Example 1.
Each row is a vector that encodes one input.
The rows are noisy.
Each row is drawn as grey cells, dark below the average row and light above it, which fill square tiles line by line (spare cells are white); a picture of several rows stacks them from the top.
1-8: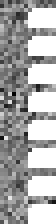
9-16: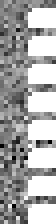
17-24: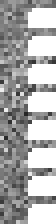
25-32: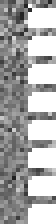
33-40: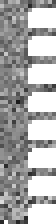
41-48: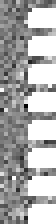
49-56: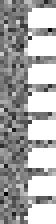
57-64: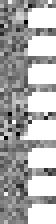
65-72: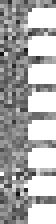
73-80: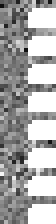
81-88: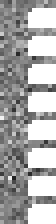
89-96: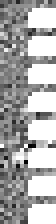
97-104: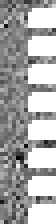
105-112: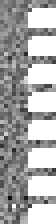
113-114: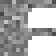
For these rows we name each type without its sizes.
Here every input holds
a point on a line, together with either a point on a line, or three true/false values.
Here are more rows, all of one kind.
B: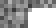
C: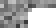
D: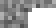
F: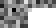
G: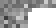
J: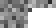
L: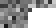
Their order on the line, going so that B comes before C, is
B, D, L, C, J, F, G.
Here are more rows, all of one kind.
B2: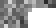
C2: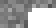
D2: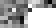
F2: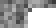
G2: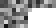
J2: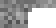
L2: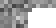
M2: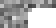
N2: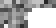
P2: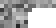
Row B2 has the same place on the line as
L2, M2, N2 and P2.
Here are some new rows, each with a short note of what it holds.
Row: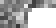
a point on each of two lines
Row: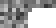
a point on each of two lines
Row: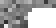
a point on each of two lines
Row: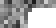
a point on each of two lines
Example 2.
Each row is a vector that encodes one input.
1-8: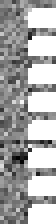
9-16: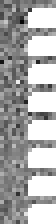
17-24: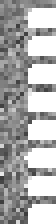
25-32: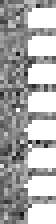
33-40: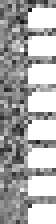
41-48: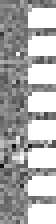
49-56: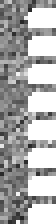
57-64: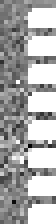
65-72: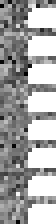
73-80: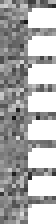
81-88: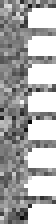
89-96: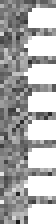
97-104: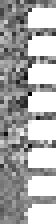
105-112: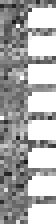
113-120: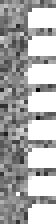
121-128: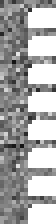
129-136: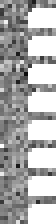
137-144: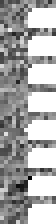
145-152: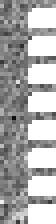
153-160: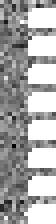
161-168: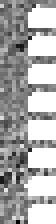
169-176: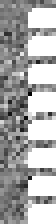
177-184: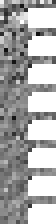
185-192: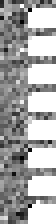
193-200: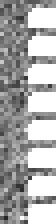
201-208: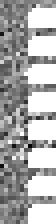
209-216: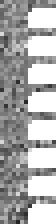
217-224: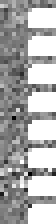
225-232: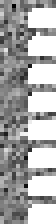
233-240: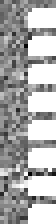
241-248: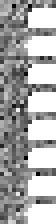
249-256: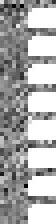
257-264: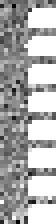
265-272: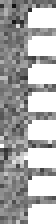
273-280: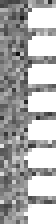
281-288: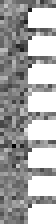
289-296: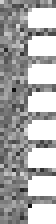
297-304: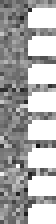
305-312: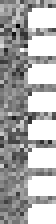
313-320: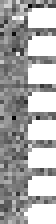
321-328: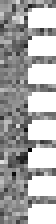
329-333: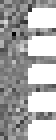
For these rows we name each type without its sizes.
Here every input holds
either three true/false values, or a list of points on a line.
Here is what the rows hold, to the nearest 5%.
About 35% of them hold three true/false values. The rest are lists of points on a line.
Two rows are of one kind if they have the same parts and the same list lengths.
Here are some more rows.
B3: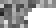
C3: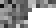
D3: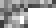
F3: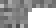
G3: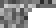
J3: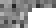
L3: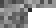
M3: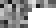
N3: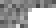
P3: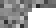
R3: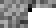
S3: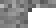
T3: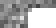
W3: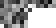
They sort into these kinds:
B3, L3, R3, S3, W3
C3, D3, J3, M3, N3, P3, T3
F3
G3

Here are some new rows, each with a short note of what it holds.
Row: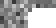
a list of two items
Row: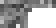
three true/false values
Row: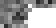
the empty list
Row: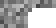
a list of two items
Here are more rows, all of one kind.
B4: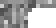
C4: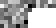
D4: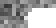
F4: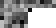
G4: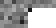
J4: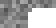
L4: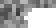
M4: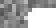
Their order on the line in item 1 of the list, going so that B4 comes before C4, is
L4, D4, G4, M4, B4, J4, C4, F4.
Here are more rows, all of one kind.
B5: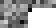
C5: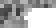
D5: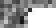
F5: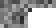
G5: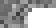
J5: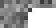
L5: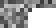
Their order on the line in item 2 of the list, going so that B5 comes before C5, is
B5, D5, J5, C5, L5, G5, F5.
